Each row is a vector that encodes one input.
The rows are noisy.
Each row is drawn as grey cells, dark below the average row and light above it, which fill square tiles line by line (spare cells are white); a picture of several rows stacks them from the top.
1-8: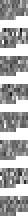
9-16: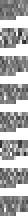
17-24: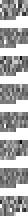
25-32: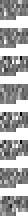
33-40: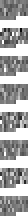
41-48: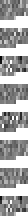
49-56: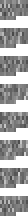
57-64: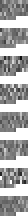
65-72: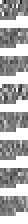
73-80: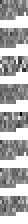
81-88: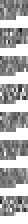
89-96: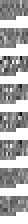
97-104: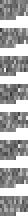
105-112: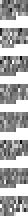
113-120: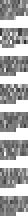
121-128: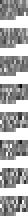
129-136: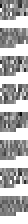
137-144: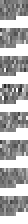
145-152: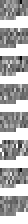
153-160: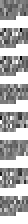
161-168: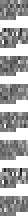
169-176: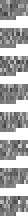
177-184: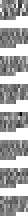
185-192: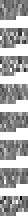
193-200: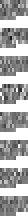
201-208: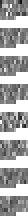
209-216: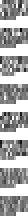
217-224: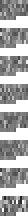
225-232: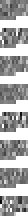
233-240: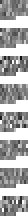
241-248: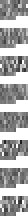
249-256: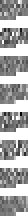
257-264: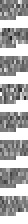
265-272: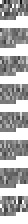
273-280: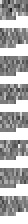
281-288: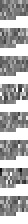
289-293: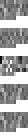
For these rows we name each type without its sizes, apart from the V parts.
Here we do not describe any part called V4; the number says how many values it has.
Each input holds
either a point on a circle and a value of V4, or a fixed value, or five true/false values.
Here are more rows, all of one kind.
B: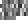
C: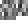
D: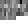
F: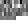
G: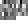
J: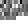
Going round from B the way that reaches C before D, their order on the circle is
B, C, G, J, F, D.
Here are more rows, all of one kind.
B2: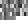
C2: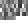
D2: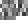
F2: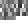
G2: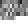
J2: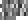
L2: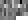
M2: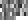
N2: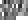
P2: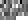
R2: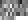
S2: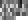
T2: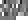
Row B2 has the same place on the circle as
C2, F2 and M2.
